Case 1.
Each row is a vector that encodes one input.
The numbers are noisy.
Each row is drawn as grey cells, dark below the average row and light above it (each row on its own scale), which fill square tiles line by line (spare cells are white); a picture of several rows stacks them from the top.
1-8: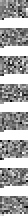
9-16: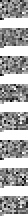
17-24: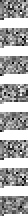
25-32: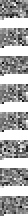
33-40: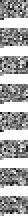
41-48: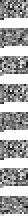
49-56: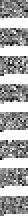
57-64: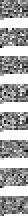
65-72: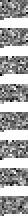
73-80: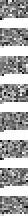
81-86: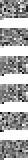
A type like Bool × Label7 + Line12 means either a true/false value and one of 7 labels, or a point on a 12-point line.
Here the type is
Line14.
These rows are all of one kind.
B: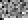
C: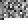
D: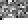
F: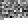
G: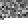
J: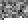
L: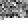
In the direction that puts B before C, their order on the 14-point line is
B, G, J, C, D, F, L.
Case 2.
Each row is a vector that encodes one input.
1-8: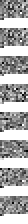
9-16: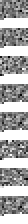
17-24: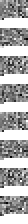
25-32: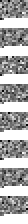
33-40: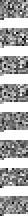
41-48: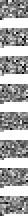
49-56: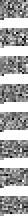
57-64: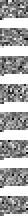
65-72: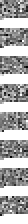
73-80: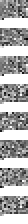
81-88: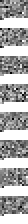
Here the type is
Line14.
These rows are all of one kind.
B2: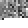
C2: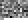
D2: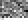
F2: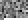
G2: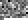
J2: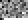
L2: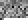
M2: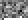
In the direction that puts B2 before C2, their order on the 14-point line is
J2, G2, F2, M2, B2, L2, C2, D2.
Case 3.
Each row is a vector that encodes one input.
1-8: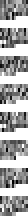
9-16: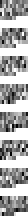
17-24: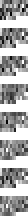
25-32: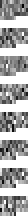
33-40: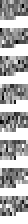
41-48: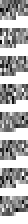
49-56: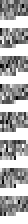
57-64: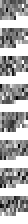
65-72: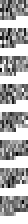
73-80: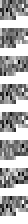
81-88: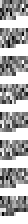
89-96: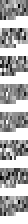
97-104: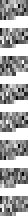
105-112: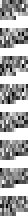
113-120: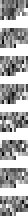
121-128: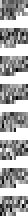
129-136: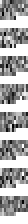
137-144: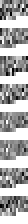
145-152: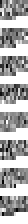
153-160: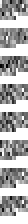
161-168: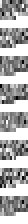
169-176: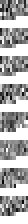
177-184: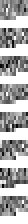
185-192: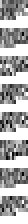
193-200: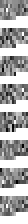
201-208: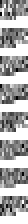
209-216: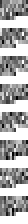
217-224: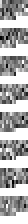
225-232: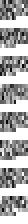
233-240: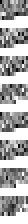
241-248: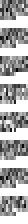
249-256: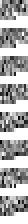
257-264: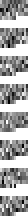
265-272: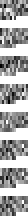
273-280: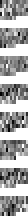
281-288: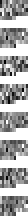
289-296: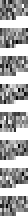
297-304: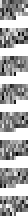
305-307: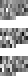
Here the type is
Label8.
